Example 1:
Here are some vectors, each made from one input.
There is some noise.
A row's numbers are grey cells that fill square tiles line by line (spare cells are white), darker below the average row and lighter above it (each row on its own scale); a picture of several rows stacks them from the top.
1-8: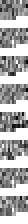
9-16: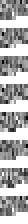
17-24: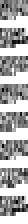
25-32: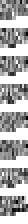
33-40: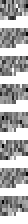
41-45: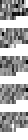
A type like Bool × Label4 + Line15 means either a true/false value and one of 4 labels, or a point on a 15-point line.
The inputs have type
Bool × Bool × Bool + Unit.
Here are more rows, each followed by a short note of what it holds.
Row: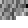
three true/false values
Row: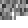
three true/false values
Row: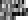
a fixed value
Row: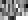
three true/false values
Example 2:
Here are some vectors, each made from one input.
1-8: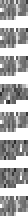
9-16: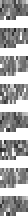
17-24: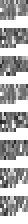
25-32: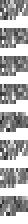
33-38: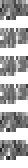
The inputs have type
Label5.
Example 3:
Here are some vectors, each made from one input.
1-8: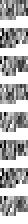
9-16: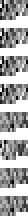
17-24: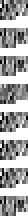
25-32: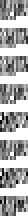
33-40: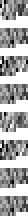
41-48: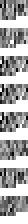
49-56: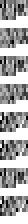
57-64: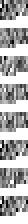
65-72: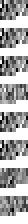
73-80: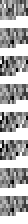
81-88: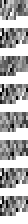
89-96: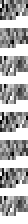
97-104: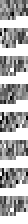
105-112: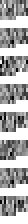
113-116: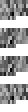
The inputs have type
Bool × Bool × Bool.
